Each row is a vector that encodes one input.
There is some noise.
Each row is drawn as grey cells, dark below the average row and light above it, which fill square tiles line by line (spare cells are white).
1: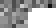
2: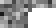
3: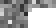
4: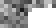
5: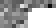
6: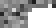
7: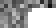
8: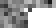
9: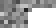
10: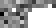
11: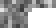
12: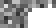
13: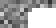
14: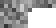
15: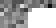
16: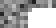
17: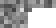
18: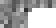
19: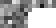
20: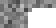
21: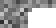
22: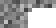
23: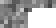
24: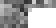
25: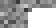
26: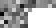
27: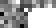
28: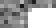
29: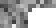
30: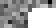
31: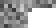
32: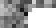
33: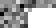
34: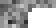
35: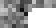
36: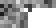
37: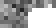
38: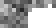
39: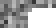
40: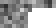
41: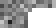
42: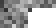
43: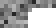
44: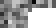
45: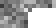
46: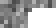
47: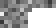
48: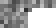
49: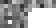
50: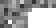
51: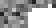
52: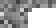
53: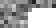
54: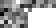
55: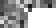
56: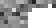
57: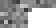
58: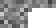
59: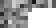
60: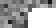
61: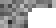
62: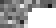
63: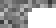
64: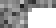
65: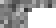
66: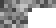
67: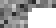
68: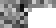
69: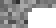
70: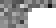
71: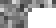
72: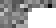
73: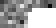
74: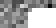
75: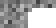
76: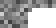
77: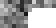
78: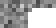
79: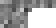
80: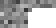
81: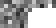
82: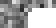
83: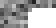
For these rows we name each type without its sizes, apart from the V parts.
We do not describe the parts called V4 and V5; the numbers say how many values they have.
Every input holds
a point on each of two lines, together with either a true/false value and a value of V4, or a value of V5.
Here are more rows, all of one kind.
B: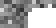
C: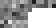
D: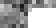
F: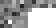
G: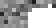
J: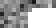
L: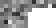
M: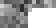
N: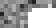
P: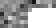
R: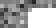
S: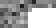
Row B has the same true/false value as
D and M.
